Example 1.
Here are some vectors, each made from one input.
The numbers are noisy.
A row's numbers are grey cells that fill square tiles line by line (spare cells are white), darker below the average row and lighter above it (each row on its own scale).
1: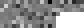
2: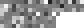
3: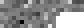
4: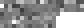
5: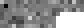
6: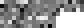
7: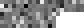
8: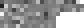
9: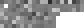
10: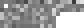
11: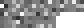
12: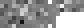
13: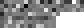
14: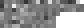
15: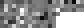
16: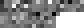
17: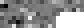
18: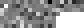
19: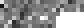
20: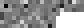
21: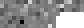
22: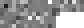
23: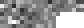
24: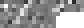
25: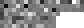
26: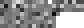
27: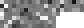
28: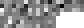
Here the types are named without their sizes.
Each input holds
a label.
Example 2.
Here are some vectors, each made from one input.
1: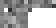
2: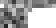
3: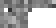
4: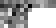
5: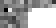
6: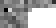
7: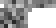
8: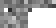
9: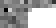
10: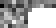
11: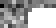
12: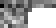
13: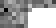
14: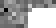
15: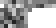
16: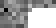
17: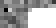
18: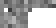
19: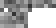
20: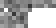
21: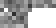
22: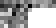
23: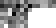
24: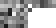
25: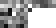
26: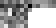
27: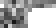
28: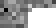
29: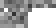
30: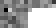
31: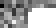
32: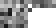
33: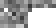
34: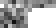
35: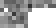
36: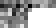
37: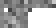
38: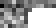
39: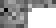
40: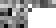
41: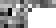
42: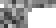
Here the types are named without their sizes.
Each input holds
three true/false values.
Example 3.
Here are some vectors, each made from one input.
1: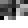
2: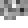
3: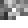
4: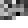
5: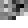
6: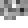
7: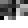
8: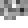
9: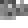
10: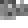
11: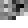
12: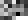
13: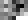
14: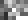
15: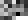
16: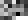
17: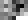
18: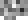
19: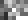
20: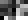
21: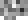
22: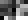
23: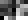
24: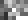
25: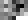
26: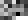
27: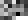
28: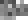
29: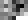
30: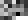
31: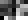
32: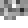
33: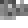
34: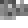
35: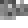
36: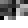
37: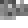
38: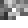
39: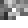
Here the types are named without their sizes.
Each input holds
a label.
